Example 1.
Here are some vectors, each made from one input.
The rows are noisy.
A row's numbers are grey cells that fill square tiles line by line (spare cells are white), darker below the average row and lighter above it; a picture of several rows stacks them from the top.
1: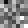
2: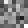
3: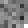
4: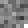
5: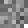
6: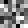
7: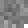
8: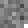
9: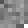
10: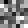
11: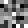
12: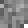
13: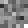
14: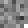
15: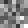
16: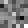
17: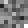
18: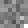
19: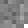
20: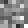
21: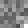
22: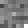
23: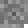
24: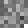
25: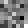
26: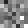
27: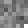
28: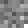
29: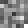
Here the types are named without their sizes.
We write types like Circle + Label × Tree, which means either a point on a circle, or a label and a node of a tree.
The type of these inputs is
Line.
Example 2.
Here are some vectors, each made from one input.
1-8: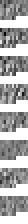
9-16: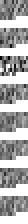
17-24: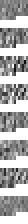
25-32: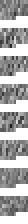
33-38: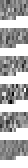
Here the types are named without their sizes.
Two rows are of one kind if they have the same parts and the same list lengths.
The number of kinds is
2.
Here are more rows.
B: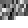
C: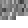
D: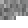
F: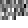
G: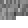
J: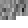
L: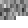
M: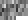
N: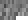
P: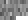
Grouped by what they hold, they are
B, G
C, D, F, J, L, M, N, P

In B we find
a fixed value.
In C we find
a point on a circle.
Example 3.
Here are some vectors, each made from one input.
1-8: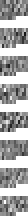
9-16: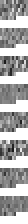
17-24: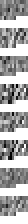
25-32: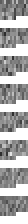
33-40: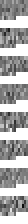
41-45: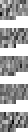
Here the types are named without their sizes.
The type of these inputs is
Circle.
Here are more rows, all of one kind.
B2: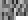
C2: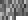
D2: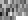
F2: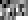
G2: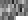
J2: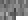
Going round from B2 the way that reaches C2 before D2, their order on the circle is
B2, C2, J2, F2, D2, G2.
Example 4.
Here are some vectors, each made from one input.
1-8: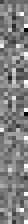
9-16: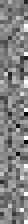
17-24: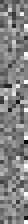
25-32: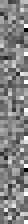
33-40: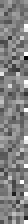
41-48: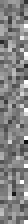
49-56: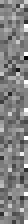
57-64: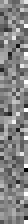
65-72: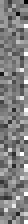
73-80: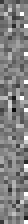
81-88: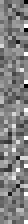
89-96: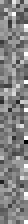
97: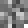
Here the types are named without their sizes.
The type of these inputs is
Tree + Unit.
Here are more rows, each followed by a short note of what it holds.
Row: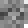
a node of a tree
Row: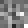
a node of a tree
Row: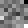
a node of a tree
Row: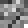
a fixed value
